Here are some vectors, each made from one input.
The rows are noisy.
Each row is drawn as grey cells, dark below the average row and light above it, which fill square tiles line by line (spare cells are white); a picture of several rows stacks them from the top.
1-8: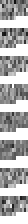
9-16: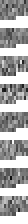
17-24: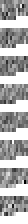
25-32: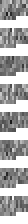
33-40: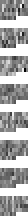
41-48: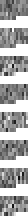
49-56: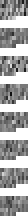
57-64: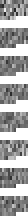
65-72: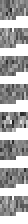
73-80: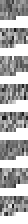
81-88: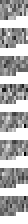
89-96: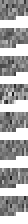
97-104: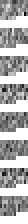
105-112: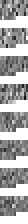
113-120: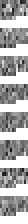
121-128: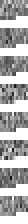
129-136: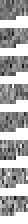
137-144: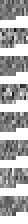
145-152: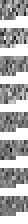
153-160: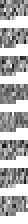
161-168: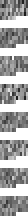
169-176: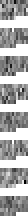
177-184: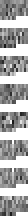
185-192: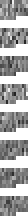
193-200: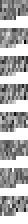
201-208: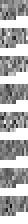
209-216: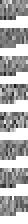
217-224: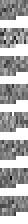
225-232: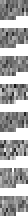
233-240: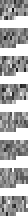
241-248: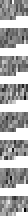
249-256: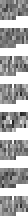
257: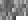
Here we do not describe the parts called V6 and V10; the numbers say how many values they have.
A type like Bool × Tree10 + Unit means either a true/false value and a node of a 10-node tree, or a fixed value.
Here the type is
(Bool × Bool × Bool + Line5) × V6 + V10.
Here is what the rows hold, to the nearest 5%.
About 70% of them hold a value of V6, together with either a point on a 5-point line, or three true/false values. The rest hold a value of V10.
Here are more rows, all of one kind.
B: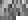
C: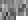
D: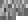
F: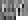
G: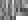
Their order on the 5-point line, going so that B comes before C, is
G, D, B, C, F.
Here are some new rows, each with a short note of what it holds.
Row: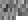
three true/false values and a value of V6
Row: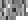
a value of V10
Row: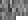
three true/false values and a value of V6
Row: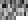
a value of V10
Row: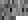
three true/false values and a value of V6
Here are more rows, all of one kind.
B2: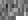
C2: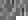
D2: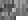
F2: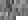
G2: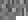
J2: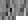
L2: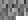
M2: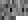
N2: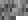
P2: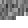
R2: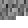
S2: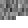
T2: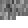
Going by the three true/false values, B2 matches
N2 and P2.
